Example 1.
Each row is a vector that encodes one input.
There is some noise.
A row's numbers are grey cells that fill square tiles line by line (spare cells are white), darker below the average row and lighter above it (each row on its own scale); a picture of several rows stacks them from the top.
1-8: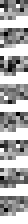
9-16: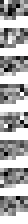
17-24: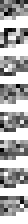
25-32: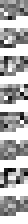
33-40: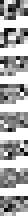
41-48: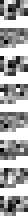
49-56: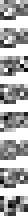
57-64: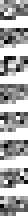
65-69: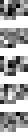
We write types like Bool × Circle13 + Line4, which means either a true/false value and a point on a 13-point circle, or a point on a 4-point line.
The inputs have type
Bool × Bool × Bool × Bool.
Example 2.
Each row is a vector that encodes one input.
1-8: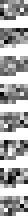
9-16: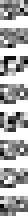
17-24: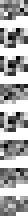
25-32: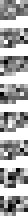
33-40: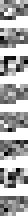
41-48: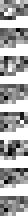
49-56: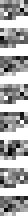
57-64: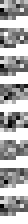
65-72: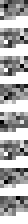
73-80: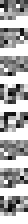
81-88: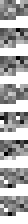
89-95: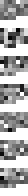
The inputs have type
Bool × Bool × Bool × Bool.
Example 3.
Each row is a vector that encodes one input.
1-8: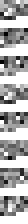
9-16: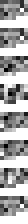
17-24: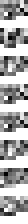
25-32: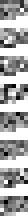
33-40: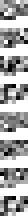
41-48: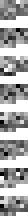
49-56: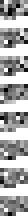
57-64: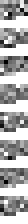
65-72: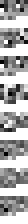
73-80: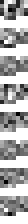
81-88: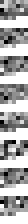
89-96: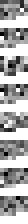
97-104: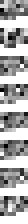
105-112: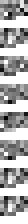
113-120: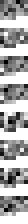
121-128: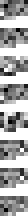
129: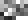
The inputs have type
Bool × Bool × Bool × Bool.
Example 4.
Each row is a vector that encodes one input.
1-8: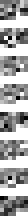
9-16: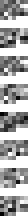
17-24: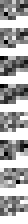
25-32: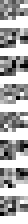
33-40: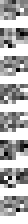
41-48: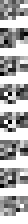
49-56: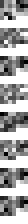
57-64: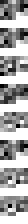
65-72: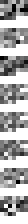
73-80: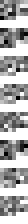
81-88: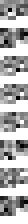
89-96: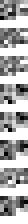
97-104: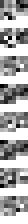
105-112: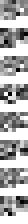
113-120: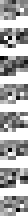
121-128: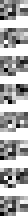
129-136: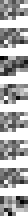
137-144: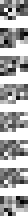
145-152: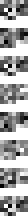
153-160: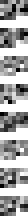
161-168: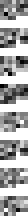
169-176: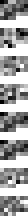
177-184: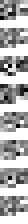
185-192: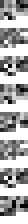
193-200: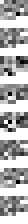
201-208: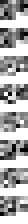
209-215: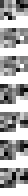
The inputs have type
Circle15.
